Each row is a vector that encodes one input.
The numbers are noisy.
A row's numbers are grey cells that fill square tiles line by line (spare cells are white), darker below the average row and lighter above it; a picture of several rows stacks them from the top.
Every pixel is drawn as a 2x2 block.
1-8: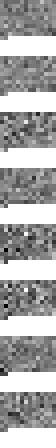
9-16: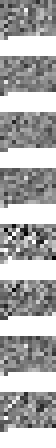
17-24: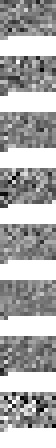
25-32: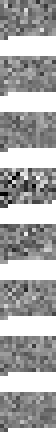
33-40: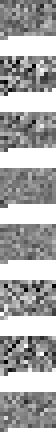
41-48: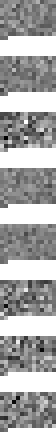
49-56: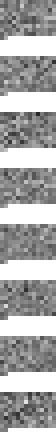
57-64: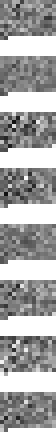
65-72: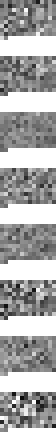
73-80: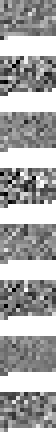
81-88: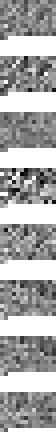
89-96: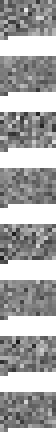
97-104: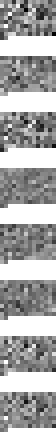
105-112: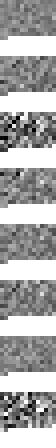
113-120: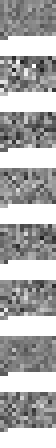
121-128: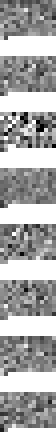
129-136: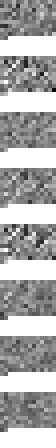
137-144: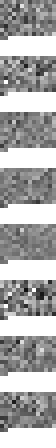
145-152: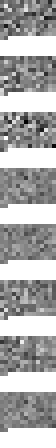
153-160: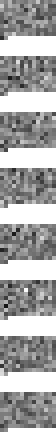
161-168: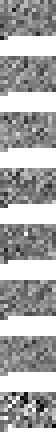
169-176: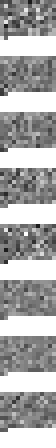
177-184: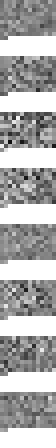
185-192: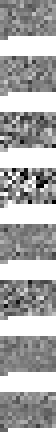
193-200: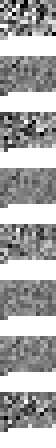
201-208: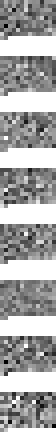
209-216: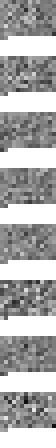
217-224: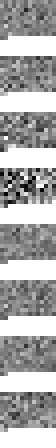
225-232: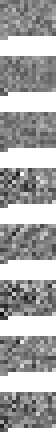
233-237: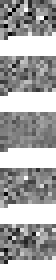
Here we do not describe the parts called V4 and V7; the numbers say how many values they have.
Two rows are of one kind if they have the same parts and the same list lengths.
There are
3 kinds of row.
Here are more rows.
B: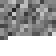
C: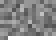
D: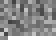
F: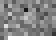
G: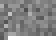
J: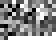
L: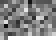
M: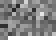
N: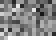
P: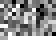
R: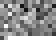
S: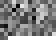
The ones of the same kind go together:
B, C
D, L, N, P
F, G, J, M, R, S

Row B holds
a point on a 5-point circle, a true/false value and a value of V4.
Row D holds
a value of V7.
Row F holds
a point on a 5-point circle, a point on an 8-point circle and a true/false value.
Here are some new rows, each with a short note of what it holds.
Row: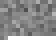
a point on a 5-point circle, a point on an 8-point circle and a true/false value
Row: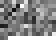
a point on a 5-point circle, a true/false value and a value of V4
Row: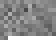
a point on a 5-point circle, a point on an 8-point circle and a true/false value
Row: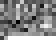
a value of V7
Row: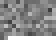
a point on a 5-point circle, a true/false value and a value of V4
